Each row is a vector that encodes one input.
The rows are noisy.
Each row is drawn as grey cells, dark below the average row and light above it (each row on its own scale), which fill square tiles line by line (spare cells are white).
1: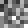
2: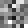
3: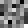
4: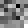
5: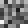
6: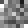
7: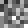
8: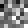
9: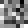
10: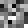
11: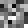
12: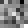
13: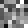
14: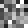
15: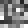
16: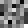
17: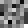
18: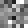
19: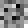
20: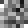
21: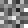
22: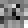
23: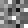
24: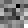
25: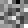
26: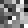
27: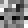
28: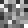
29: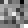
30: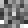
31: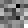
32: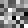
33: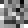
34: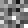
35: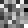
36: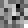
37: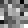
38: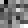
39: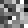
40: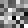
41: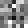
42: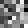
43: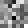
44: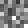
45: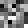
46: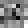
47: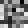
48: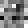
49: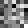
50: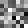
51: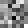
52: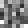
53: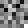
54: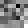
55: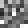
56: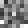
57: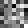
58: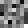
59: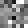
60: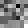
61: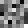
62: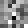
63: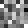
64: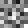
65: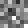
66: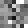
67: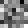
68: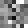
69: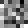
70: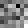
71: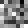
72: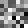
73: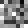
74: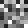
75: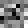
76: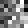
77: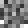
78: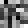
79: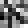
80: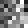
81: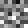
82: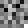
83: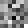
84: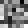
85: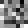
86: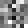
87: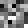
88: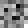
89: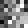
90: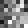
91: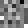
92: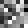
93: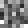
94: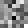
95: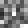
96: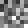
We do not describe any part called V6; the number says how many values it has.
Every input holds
a value of V6, together with a list of up to two points on a 5-point line.
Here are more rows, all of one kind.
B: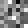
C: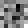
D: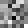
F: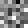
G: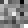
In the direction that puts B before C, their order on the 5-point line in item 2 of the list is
B, G, F, D, C.
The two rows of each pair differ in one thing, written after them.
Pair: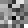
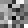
the place on the 5-point line in item 2 of the list
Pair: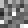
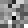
the value of V6
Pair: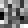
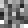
the place on the 5-point line in item 1 of the list
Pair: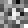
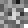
the place on the 5-point line in item 2 of the list
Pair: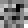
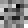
the place on the 5-point line in item 2 of the list
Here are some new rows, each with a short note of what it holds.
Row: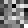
a value of V6, together with the empty list
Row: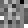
a value of V6, together with the empty list
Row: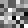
a value of V6, together with the empty list
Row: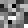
a value of V6, together with the empty list
